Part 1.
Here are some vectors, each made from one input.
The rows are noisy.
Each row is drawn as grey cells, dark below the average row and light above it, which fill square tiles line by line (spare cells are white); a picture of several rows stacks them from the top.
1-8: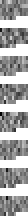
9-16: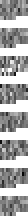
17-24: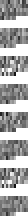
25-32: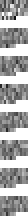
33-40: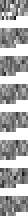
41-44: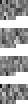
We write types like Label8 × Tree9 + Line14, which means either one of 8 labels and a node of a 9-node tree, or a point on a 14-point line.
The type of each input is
List2(Line5).
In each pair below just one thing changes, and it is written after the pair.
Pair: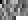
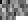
the place on the 5-point line in item 1 of the list
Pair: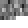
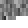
the place on the 5-point line in item 1 of the list
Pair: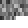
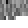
the place on the 5-point line in item 1 of the list
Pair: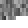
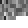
the place on the 5-point line in item 2 of the list
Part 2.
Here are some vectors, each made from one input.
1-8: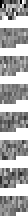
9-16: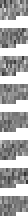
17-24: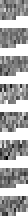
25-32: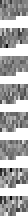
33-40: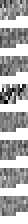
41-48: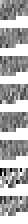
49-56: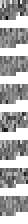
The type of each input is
Line4 + Tree7.
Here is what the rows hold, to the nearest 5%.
About 50% of them hold a point on a 4-point line. The rest hold a node of a 7-node tree.
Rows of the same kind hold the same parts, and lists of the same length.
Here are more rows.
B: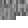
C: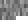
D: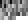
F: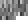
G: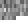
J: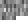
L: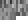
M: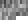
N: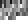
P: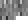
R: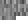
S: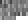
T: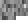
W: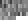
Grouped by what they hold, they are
B, D, G, J, L, M, N, R, S, T, W
C, F, P

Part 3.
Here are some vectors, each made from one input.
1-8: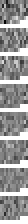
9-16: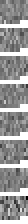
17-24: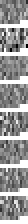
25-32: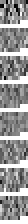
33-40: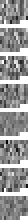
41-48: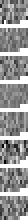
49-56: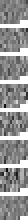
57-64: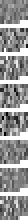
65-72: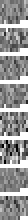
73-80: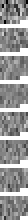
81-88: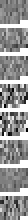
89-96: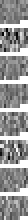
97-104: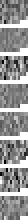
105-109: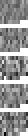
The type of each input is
(Bool × Bool × Bool × Bool × Bool + Unit) × Line14.
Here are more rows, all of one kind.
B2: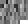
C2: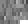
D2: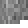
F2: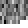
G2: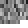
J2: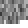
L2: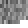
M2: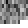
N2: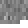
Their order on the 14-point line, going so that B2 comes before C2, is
N2, M2, D2, B2, F2, J2, L2, G2, C2.
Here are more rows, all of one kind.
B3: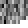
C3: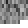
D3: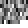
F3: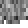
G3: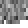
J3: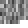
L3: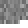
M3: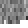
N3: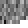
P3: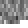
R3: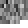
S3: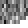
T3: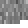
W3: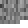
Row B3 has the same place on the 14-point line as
D3, G3, J3 and R3.
